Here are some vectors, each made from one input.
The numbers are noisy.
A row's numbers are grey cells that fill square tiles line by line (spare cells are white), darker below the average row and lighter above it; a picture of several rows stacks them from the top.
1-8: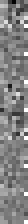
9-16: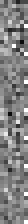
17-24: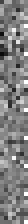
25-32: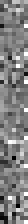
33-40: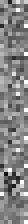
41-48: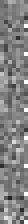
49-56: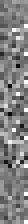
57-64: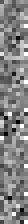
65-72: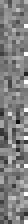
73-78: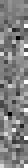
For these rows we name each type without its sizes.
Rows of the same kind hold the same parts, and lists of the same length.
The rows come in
2 kinds.
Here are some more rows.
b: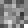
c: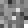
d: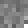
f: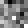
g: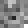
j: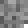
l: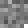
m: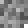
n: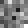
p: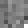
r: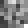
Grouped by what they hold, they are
b, g, m
c, d, f, j, l, n, p, r

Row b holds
a true/false value.
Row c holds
a node of a tree and a true/false value.
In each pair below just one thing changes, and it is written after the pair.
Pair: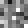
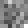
the node of the tree
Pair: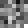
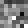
the node of the tree
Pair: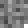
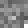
the node of the tree
